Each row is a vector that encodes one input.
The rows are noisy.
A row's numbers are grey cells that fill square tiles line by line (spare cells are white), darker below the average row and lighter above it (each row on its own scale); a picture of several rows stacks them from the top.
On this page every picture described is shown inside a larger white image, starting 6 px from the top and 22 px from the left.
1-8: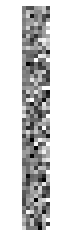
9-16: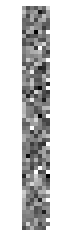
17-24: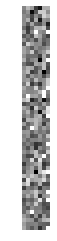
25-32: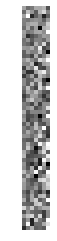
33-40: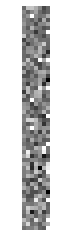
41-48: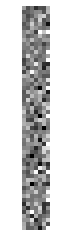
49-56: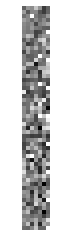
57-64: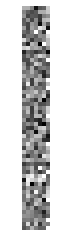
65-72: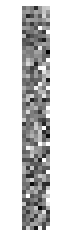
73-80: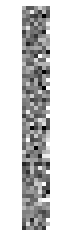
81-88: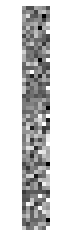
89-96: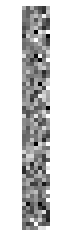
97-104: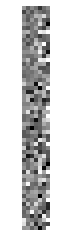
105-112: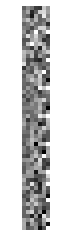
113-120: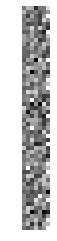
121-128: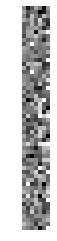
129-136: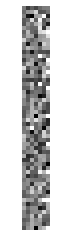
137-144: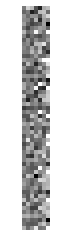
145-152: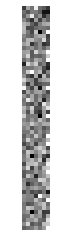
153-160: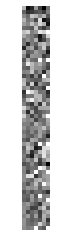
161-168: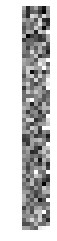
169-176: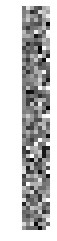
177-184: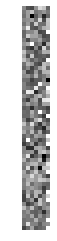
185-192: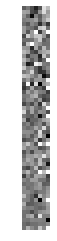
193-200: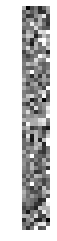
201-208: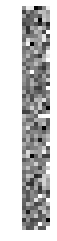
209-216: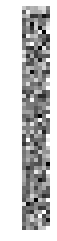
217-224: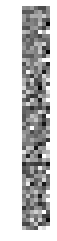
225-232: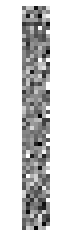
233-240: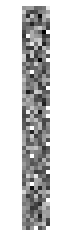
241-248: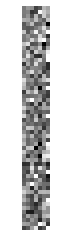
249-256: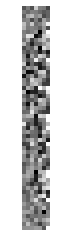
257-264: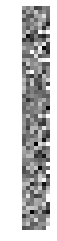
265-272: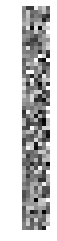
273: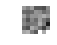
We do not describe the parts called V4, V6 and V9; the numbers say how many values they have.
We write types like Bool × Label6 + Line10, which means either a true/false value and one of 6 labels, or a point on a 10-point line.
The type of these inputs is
((Label10 + Line10) × V9 + Line8) × V4 × V6.
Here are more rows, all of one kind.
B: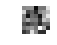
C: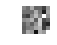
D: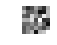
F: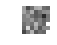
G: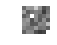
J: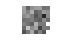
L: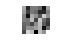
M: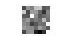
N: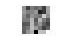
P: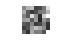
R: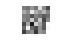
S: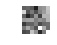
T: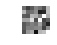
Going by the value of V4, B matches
P and S.
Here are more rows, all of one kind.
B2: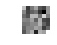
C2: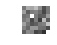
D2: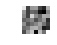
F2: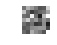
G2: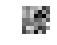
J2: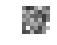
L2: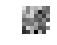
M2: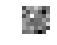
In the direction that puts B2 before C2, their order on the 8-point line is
G2, F2, J2, L2, M2, B2, D2, C2.
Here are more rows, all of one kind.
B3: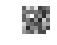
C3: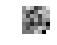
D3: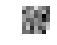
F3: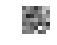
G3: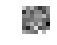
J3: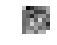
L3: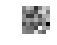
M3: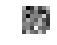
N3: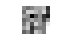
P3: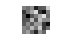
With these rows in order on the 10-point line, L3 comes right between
C3 and J3.
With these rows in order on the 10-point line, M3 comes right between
F3 and P3.
